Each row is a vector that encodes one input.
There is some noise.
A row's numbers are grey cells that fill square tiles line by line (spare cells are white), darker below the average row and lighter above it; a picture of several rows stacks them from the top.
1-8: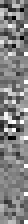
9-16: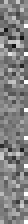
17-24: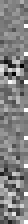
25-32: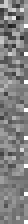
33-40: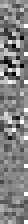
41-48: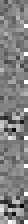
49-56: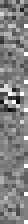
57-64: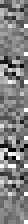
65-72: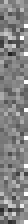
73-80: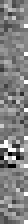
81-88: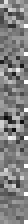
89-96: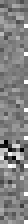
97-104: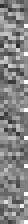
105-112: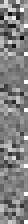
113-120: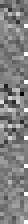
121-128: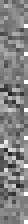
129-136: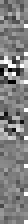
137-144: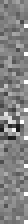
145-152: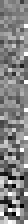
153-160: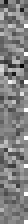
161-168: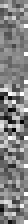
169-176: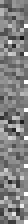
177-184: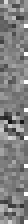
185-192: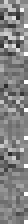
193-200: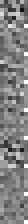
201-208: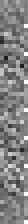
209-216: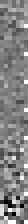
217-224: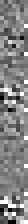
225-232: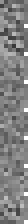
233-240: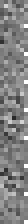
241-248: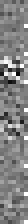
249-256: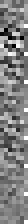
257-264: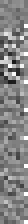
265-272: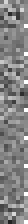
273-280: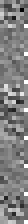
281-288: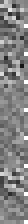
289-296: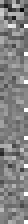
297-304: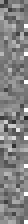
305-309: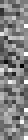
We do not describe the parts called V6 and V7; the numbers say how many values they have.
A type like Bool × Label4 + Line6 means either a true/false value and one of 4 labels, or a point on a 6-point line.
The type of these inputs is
(Bool × V7 + Label12) × V6 + Unit.
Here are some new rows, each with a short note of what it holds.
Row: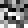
a fixed value
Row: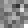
a fixed value
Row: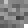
a true/false value, a value of V6 and a value of V7
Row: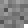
a true/false value, a value of V6 and a value of V7
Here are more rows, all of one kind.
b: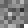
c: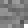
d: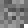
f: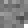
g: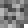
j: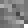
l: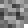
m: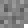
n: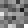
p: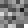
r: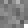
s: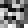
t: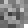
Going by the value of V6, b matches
d, j and l.
